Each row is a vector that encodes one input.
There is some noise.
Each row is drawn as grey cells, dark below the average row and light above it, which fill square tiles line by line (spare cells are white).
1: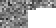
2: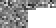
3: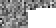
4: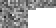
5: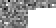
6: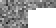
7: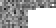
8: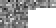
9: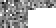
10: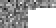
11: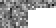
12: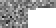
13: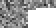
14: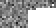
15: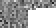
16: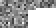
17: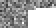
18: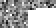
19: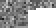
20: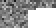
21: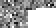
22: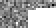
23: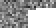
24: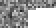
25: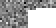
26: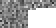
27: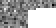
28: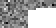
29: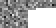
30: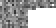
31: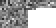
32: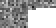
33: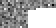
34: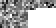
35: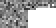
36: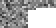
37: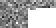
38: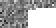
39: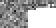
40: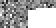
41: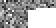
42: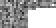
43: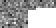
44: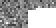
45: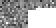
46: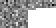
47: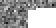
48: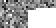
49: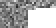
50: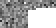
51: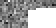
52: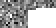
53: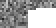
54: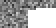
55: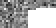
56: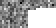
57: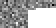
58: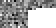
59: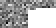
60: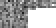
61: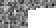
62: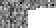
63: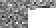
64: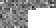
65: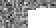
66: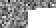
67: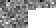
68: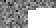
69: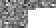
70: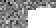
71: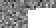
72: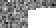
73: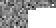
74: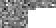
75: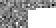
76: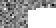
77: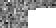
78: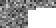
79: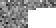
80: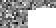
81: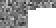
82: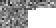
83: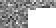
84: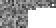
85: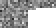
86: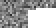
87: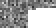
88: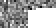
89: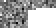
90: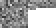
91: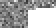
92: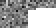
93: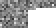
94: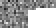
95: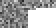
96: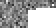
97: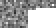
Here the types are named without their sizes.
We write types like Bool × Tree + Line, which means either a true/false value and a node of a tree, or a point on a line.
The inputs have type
(Bool × Bool × Bool × Bool + Line) × Line.
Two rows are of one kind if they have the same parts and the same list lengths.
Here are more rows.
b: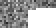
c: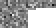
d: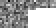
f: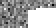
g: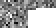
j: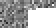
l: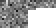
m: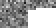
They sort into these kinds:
b, c, d, f, j, l, m
g

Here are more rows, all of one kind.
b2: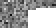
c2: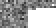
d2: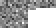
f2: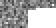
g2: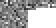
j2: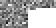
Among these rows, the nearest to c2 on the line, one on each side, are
b2 and f2.
